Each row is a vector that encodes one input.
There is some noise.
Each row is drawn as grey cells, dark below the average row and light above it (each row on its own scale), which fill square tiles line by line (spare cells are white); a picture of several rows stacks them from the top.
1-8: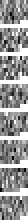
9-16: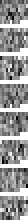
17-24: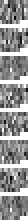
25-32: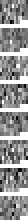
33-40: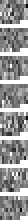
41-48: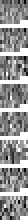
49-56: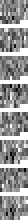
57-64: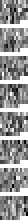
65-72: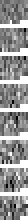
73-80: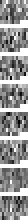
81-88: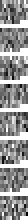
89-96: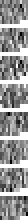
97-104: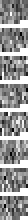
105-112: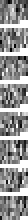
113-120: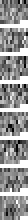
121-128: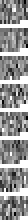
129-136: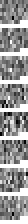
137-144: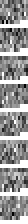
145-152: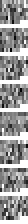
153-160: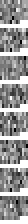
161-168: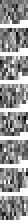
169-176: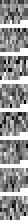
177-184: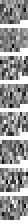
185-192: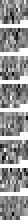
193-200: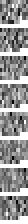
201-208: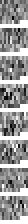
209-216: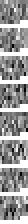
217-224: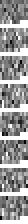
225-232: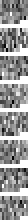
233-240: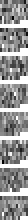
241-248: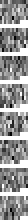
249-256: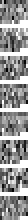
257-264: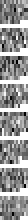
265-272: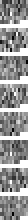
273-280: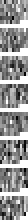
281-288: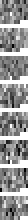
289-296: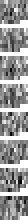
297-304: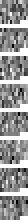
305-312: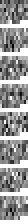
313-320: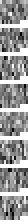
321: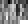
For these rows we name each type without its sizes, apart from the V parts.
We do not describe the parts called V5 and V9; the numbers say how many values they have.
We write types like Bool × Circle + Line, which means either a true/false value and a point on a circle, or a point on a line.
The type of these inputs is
(Bool × V5 + Line) × V9.
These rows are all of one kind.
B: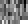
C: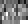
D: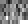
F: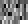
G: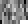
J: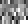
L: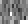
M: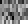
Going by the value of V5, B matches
C and M.
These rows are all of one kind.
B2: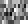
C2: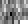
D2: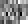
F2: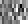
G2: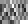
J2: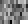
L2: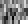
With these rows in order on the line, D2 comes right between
F2 and G2.
